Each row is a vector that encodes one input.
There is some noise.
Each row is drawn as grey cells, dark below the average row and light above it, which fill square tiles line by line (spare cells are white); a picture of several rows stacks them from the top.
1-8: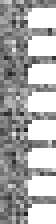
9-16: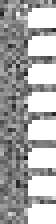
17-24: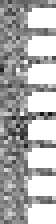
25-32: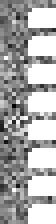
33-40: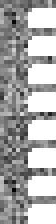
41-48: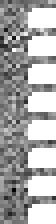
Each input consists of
four true/false values.
